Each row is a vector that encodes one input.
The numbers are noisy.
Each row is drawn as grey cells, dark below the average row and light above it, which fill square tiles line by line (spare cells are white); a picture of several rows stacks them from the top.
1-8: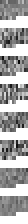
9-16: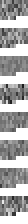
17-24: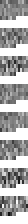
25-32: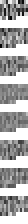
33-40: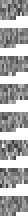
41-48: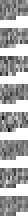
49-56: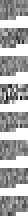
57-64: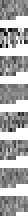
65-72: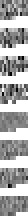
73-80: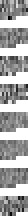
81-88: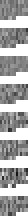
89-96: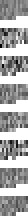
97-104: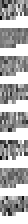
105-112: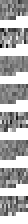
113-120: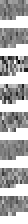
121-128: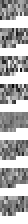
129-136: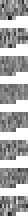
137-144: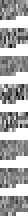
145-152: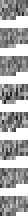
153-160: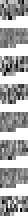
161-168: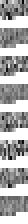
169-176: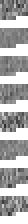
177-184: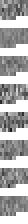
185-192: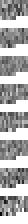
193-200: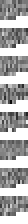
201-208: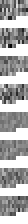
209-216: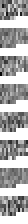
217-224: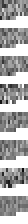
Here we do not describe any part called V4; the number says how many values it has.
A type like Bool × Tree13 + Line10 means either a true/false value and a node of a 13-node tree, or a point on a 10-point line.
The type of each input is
List3(Line5 × V4).
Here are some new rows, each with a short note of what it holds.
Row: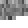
a list of two items
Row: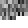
a list of one item
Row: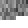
a list of one item
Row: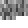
a list of two items
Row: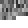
the empty list
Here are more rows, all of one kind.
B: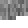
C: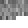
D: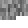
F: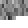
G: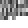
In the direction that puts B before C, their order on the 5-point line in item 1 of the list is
F, B, G, C, D.
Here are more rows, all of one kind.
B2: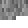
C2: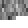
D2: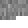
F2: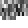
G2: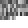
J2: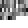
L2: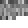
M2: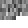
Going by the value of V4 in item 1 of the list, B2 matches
D2 and G2.
